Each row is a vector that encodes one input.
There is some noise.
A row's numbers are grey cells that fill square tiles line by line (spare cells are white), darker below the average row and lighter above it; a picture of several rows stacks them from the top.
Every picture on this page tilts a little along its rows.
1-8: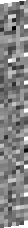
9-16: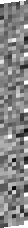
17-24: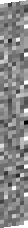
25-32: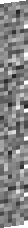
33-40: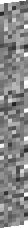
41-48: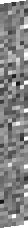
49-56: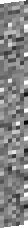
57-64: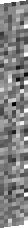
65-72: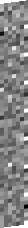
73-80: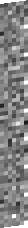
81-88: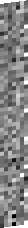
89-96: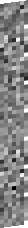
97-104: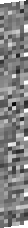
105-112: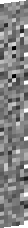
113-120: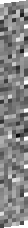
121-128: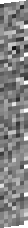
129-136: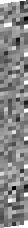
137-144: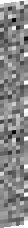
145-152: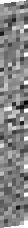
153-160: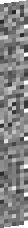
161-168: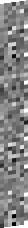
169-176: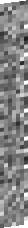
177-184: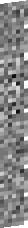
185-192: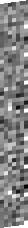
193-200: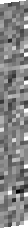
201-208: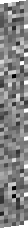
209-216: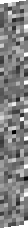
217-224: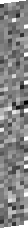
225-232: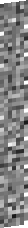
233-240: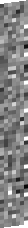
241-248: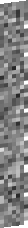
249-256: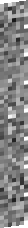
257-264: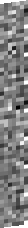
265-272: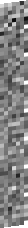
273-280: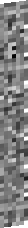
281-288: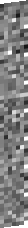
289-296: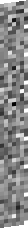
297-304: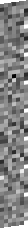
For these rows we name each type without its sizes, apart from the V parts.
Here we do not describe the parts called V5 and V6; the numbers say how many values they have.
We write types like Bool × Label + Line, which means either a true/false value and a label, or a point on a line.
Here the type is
((Bool × Bool × Bool × Bool + V5) × Label + V6) × Line × Line.
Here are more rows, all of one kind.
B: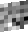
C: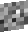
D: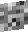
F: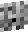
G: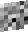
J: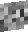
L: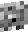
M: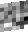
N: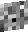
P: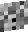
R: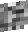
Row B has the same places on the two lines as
G, L and N.
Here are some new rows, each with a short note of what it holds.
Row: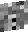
a point on each of two lines and a value of V6
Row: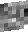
a label, a point on each of two lines and four true/false values
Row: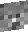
a label, a point on each of two lines and four true/false values
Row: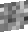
a label, a point on each of two lines and four true/false values
